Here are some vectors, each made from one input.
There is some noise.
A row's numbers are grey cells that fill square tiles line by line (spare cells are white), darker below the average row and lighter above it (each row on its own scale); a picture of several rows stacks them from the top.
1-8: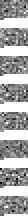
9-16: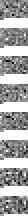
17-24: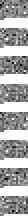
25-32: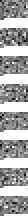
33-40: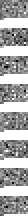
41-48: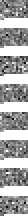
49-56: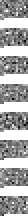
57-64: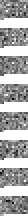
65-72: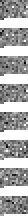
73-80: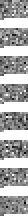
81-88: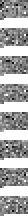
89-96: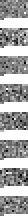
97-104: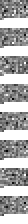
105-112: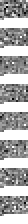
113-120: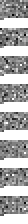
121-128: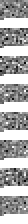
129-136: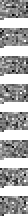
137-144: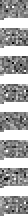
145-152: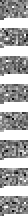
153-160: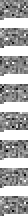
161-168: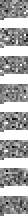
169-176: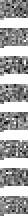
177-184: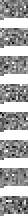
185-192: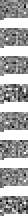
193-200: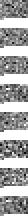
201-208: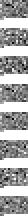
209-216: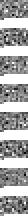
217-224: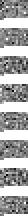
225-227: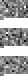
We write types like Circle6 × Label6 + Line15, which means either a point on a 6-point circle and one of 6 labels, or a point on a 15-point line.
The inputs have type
Bool × (Tree9 + Unit) + Line6 × Tree10.
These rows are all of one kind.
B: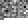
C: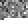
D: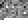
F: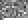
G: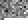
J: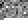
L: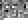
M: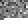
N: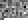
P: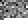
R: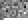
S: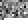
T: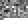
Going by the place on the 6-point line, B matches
J, L, M and R.
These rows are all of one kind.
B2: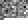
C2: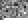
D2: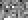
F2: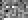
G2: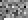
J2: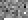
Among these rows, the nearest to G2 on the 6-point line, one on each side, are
B2 and J2.
